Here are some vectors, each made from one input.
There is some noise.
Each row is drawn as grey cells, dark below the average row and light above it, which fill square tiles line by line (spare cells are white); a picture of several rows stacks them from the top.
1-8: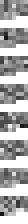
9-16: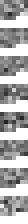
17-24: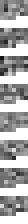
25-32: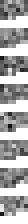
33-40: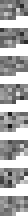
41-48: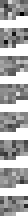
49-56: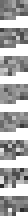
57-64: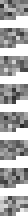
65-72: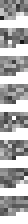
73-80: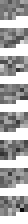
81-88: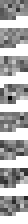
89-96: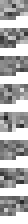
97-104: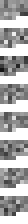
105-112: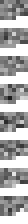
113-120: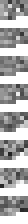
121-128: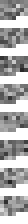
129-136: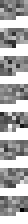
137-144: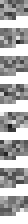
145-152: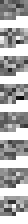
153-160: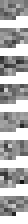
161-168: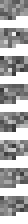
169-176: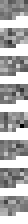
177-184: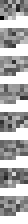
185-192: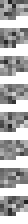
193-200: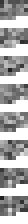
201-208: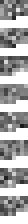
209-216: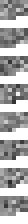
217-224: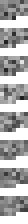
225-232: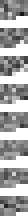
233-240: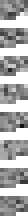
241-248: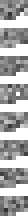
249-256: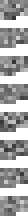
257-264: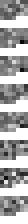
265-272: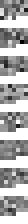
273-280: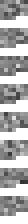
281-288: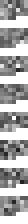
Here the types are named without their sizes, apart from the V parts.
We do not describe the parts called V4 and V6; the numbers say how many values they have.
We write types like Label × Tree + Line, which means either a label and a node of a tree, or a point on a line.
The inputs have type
List(Bool × V4) + Tree × V6.
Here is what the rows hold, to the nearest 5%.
About 45% of them hold a node of a tree and a value of V6. The rest are lists of items, each a true/false value and a value of V4.
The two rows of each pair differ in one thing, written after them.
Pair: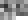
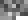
the true/false value in item 1 of the list
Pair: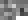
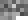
the value of V4 in item 1 of the list
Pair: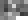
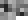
the true/false value in item 1 of the list
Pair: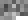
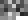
the true/false value in item 2 of the list
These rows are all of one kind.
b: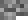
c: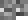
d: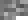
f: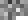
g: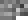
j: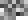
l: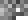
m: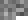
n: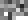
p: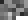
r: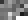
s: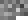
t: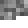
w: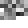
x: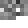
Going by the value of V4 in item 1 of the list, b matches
g, n, r and s.
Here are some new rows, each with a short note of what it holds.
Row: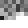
the empty list
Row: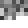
the empty list
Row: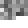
a list of two items
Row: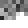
the empty list
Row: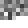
a list of one item
